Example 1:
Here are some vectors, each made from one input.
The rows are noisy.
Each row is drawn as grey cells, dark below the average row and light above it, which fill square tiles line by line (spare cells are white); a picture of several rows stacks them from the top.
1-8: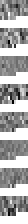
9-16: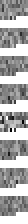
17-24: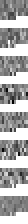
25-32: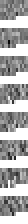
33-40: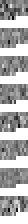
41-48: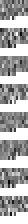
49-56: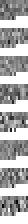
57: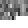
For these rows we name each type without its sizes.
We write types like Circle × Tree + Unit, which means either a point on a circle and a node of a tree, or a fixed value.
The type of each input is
Label.
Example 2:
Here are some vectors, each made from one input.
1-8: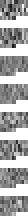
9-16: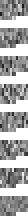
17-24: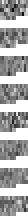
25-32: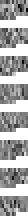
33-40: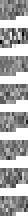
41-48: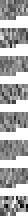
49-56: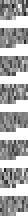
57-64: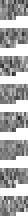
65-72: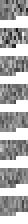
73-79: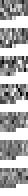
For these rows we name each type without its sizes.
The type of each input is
Circle + Unit.
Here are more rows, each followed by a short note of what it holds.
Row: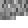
a fixed value
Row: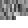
a point on a circle
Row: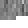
a point on a circle
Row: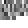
a fixed value
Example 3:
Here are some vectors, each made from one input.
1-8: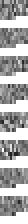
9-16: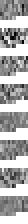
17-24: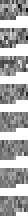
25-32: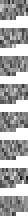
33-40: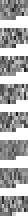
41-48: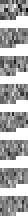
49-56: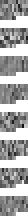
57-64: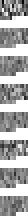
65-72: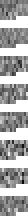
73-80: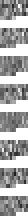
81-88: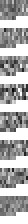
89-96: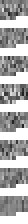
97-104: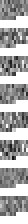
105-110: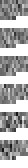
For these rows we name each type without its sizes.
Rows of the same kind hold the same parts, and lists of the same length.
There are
2 kinds of row.
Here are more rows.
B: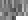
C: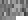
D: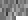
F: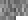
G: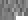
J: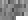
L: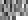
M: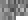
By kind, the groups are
B, C, D, F, G, J, M
L

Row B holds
a point on a circle.
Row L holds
a fixed value.
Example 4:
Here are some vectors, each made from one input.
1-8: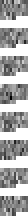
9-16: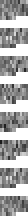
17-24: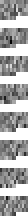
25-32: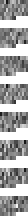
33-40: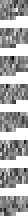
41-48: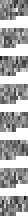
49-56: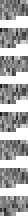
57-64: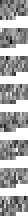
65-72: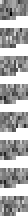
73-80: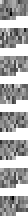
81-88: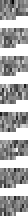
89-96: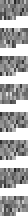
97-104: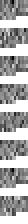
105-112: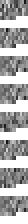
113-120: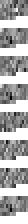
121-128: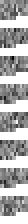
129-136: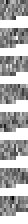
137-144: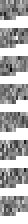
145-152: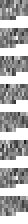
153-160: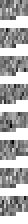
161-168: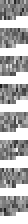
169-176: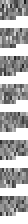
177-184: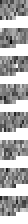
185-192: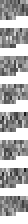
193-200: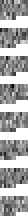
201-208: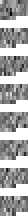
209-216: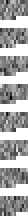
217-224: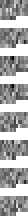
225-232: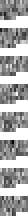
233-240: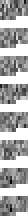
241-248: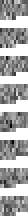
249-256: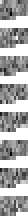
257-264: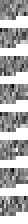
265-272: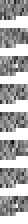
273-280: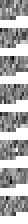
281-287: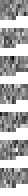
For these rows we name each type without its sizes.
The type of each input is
Line.
